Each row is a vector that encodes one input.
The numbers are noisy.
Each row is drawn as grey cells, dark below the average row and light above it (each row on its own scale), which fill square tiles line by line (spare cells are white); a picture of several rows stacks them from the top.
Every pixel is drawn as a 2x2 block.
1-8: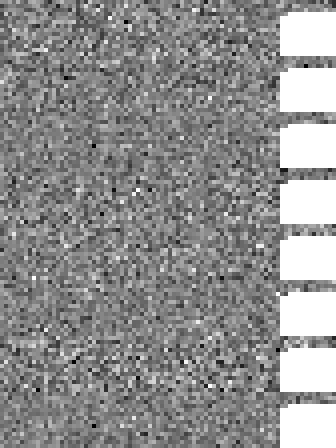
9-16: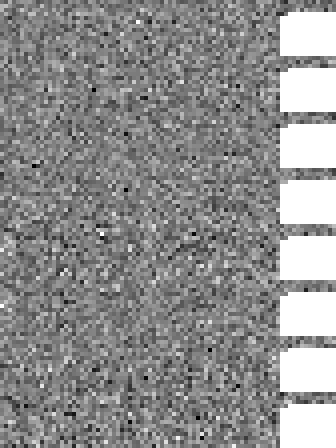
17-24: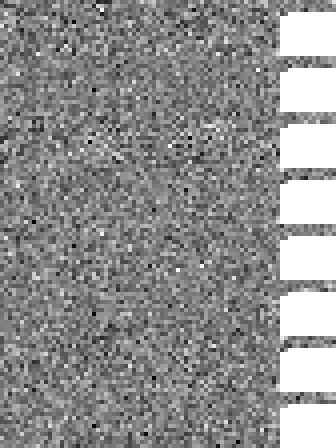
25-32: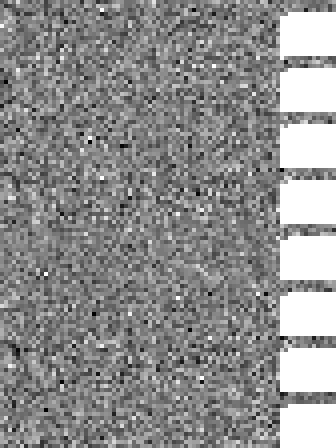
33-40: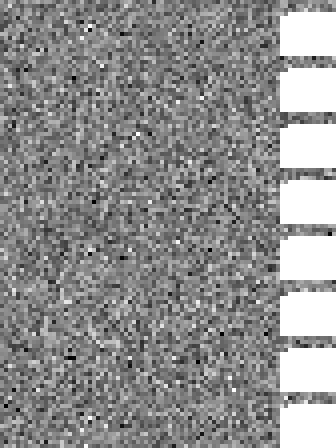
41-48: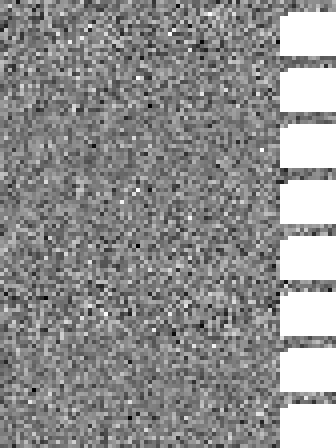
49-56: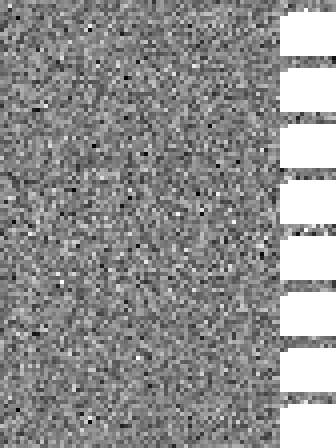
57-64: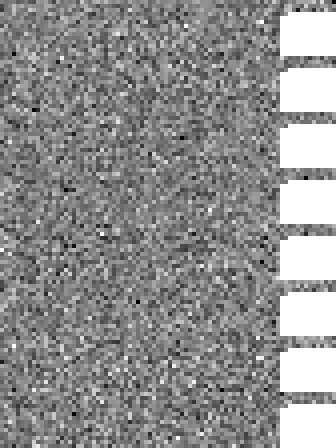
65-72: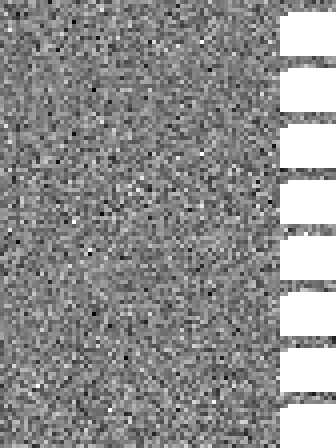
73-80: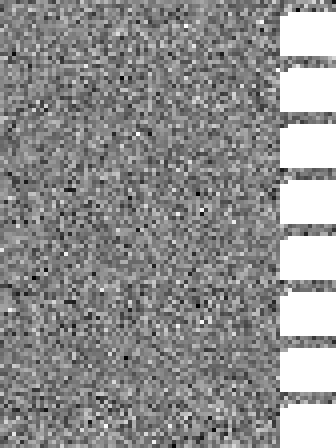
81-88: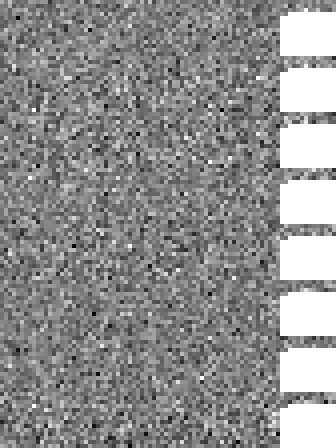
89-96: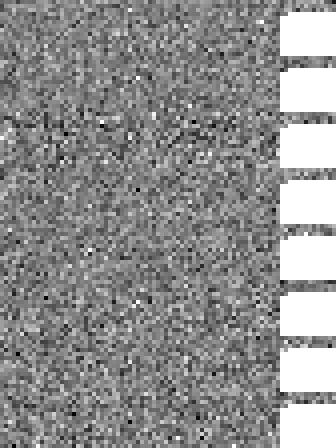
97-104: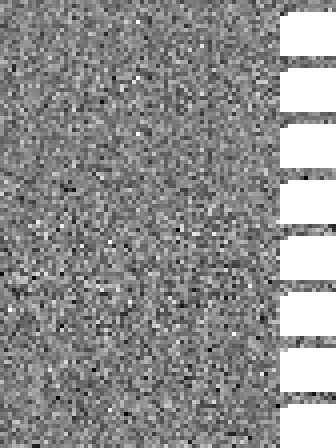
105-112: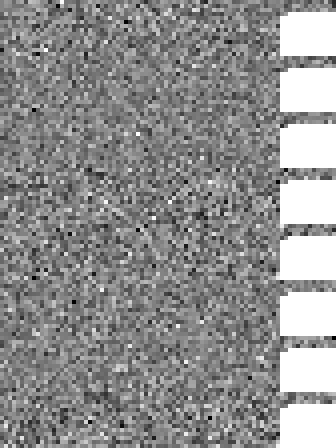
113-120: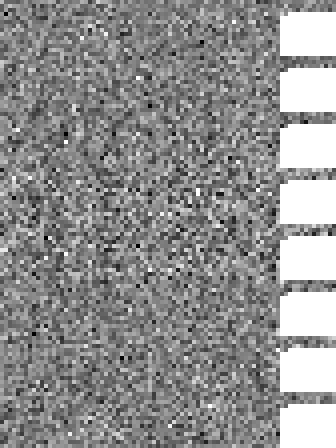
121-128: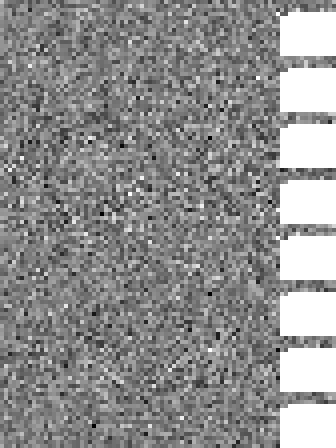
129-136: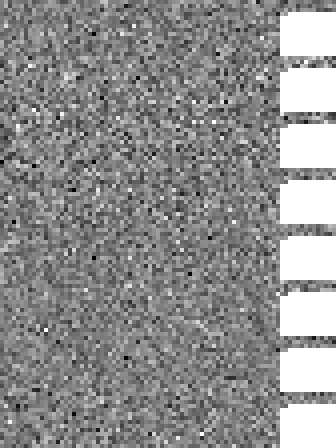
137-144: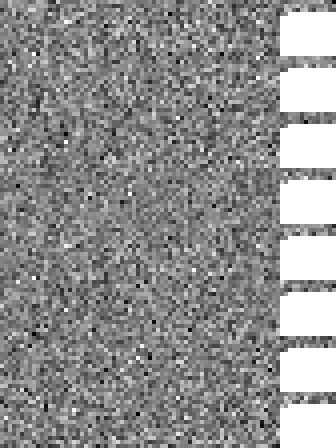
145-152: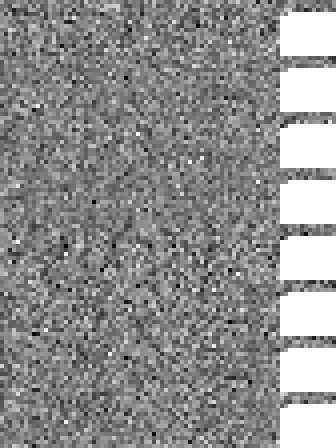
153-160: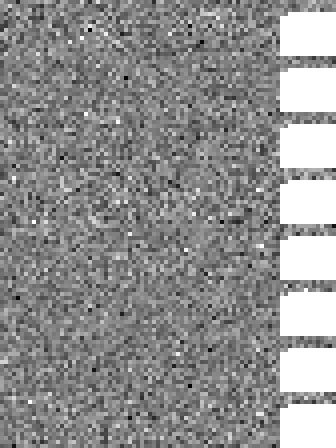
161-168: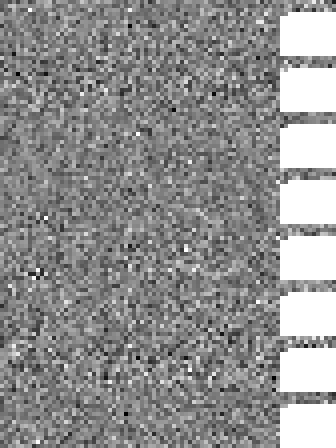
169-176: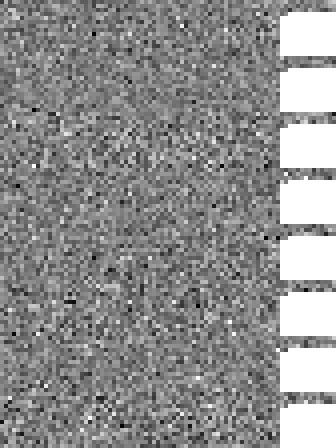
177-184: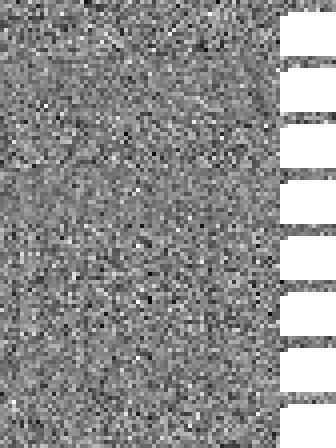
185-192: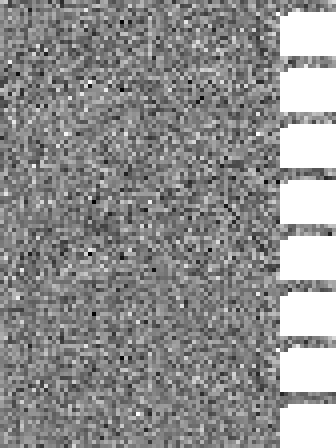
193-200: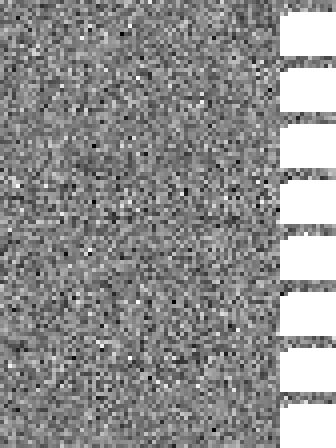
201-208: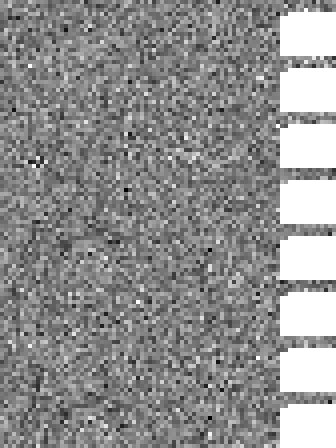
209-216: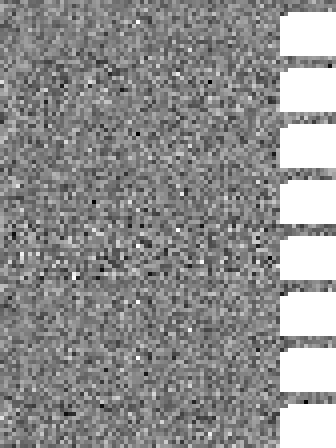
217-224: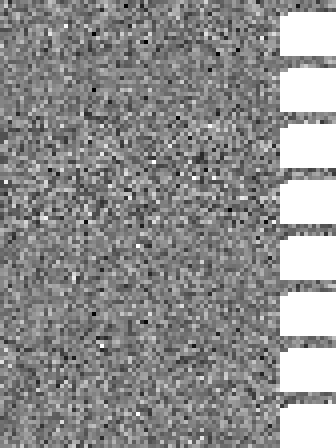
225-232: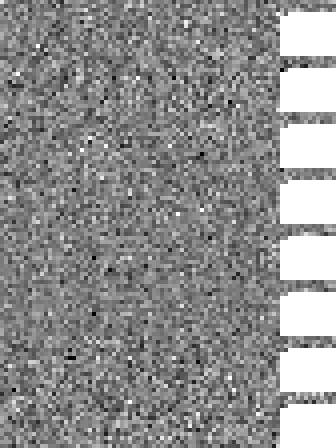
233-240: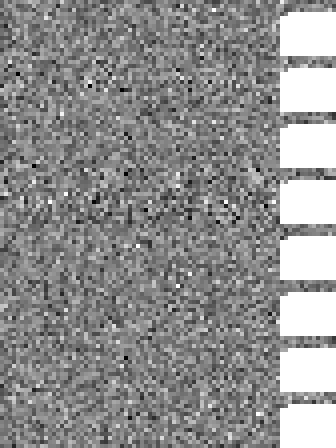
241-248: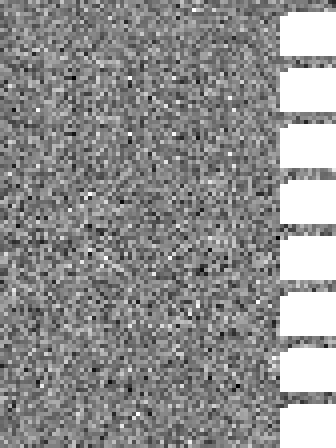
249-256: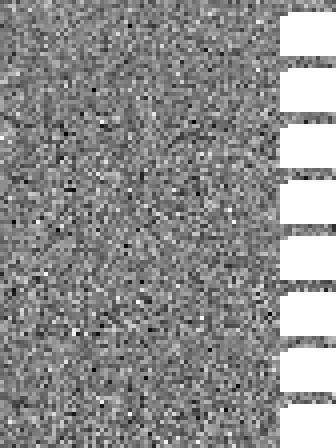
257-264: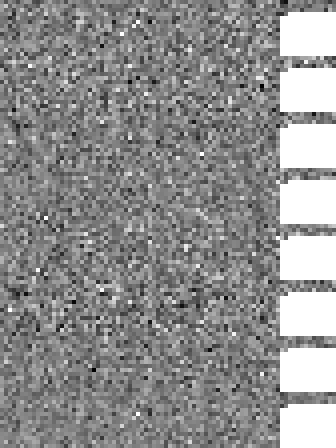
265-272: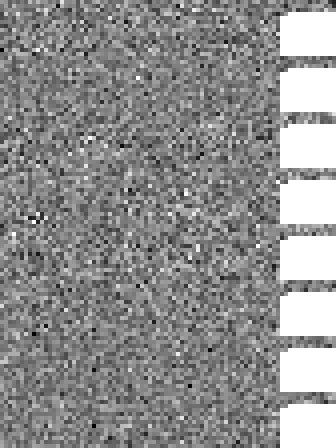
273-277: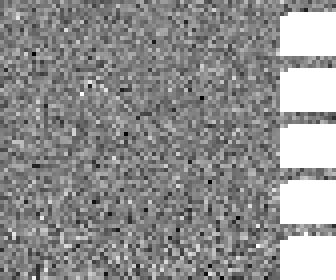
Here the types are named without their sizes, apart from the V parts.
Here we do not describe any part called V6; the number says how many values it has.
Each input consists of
a value of V6, together with a list of points on a line.
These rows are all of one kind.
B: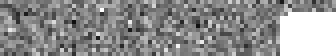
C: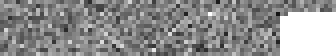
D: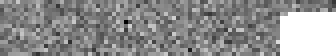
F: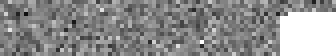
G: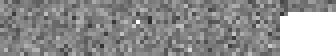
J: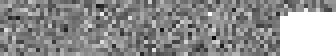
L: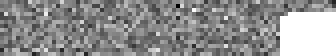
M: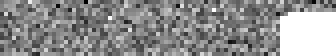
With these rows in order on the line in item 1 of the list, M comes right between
B and F.
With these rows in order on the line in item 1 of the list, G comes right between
B and C.
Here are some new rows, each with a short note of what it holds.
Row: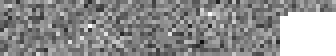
a value of V6, together with a list of two items
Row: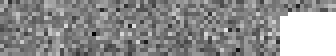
a value of V6, together with a list of two items
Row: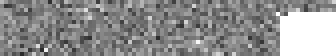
a value of V6, together with the empty list
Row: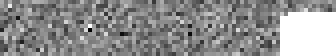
a value of V6, together with a list of two items
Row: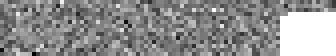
a value of V6, together with a list of two items
